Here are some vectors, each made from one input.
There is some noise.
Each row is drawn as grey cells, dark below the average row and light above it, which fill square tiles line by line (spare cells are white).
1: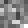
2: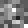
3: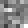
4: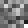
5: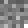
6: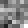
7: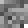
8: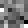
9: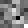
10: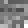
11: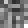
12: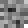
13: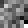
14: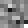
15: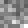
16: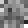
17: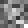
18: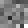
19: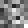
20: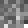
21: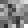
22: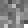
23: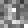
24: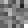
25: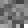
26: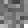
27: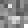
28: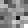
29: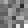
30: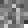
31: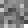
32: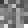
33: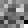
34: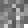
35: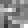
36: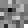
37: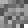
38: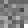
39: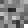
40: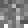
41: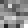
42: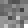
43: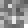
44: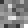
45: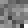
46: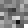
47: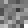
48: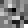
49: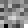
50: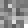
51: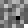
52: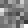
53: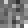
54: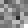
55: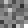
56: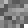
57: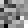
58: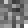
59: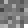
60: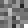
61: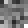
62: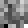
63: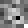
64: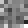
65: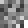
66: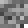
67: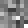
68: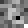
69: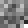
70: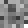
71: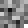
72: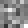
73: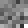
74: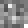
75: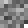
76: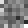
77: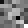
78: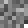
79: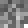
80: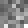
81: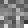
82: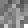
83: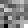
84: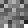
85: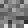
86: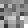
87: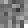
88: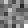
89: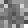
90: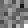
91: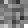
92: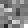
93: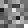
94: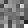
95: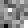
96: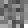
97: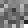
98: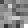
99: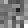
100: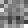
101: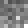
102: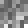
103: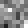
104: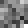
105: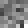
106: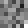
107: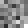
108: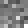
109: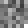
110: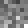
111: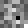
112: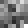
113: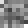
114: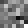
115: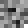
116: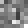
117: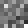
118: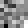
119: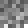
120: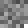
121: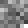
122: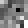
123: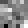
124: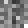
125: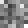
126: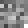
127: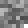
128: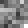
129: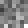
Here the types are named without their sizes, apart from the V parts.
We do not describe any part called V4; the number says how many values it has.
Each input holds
either a point on a line, a true/false value and a value of V4, or a node of a tree.
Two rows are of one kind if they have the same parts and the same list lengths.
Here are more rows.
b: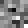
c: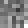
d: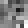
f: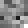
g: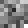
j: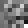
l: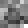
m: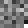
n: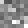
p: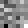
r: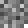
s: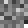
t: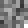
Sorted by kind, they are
b, f, g, j, l, n, p, r
c, d, m, s, t

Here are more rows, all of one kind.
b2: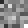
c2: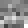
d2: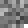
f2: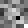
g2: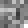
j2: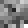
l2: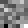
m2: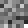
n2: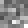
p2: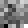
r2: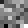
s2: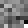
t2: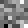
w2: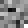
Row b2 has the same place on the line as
f2, j2, r2 and w2.
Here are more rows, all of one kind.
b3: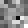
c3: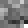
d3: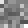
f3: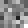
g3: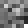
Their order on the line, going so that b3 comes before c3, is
g3, b3, f3, d3, c3.
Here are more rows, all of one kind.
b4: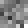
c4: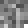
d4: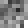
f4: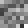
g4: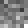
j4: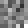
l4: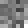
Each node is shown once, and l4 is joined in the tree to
b4, d4 and g4.
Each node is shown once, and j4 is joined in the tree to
d4.
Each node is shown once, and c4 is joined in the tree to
g4.
